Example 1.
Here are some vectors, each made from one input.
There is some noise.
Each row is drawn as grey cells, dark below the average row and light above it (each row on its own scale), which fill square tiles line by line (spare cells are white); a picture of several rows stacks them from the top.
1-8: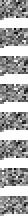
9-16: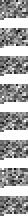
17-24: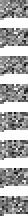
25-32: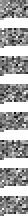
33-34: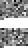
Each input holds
three true/false values.
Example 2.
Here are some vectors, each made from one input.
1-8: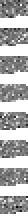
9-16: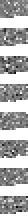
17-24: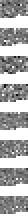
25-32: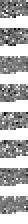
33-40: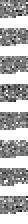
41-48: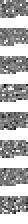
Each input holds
either a fixed value, or a node of a 7-node tree.
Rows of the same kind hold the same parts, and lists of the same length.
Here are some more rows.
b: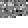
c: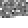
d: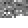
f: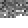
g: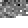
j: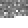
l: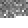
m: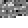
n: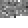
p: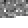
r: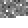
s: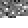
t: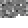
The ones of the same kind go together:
b, m
c, d, f, g, j, l, n, p, r, s, t

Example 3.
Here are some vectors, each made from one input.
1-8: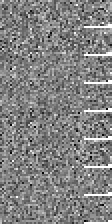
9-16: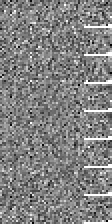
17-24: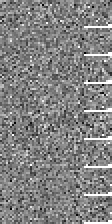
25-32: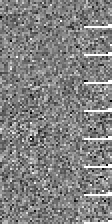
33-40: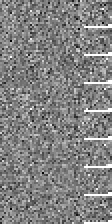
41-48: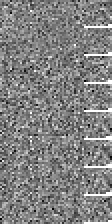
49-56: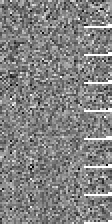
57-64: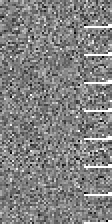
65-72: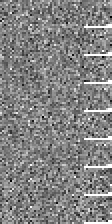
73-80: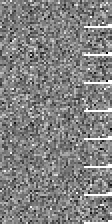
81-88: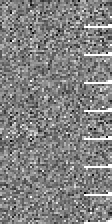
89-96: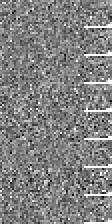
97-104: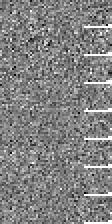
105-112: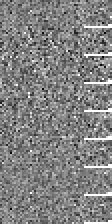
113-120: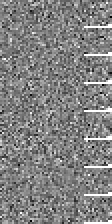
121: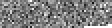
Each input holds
a point on a 13-point line.
